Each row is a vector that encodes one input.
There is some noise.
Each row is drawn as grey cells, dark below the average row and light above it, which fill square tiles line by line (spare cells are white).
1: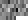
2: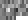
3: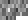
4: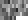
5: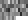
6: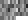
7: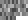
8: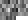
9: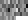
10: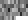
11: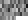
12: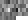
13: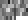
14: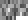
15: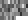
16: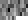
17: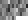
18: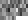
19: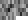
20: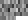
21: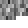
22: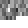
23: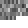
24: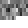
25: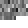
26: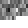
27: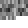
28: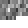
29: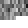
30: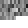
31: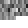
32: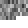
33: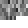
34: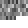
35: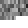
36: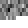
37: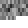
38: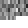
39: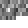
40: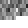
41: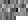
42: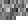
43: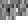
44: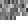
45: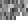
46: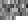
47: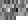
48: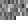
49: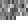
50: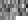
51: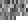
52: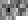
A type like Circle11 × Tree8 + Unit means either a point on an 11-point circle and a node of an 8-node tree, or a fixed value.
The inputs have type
Bool × Line5.
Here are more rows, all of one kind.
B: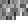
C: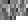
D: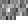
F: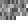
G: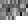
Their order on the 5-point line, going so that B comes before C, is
B, D, C, G, F.
